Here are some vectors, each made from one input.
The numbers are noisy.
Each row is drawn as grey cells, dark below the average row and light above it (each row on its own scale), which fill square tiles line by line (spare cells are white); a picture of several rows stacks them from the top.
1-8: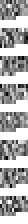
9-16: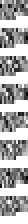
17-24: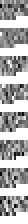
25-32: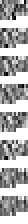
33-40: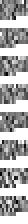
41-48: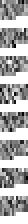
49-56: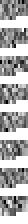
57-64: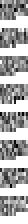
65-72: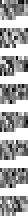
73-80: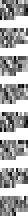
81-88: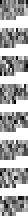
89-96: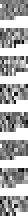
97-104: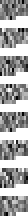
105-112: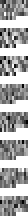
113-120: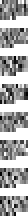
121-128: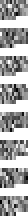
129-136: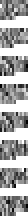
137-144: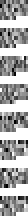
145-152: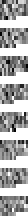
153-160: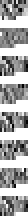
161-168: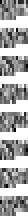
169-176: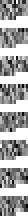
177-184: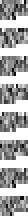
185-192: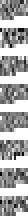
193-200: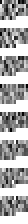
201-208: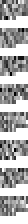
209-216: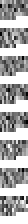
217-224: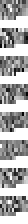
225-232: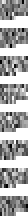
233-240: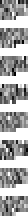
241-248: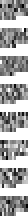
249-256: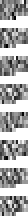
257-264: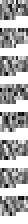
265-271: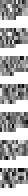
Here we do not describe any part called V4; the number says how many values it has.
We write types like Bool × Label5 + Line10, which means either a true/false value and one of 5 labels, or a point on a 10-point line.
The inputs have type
List2(Bool × V4).
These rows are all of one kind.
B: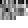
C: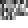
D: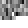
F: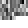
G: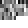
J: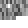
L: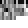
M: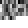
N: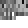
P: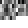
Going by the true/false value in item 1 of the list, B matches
G, L, M and P.
